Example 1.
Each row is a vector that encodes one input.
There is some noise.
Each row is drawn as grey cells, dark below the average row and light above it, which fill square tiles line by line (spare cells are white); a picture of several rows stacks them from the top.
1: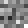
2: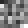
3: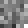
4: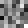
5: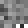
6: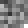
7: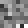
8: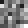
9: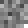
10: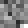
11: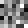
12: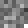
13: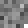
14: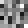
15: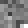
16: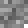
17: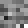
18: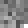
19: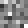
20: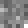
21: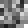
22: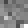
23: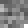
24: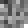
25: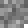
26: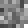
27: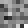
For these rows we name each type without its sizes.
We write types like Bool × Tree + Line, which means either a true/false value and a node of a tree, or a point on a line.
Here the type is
Line.
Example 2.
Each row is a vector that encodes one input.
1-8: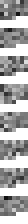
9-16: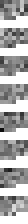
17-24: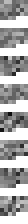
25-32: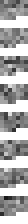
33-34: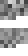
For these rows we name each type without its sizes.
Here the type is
Label.
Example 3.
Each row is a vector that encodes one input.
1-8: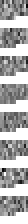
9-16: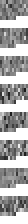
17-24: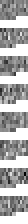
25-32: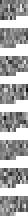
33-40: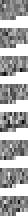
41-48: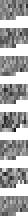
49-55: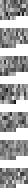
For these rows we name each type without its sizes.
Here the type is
Circle + Unit.
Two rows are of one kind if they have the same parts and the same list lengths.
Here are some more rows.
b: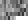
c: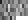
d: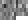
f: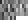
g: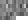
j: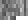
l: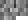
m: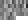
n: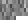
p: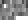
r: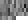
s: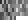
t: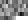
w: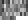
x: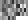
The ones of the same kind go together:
b, d, g, j, l, m, n, p, r, t, w, x
c, f, s

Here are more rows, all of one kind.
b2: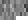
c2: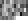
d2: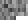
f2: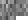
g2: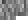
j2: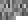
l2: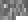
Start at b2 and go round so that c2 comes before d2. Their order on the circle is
b2, l2, c2, f2, j2, d2, g2.
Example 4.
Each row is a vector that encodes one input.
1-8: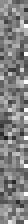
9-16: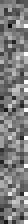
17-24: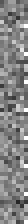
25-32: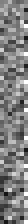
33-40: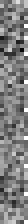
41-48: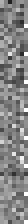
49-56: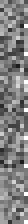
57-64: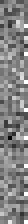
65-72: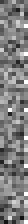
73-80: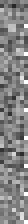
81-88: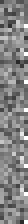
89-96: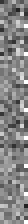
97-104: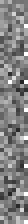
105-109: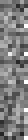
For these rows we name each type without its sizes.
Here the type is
Line.
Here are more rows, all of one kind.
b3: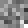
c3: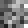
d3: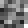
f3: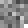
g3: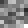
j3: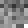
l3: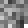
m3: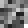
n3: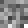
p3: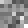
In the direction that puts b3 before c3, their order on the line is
g3, b3, f3, p3, j3, n3, l3, m3, d3, c3.
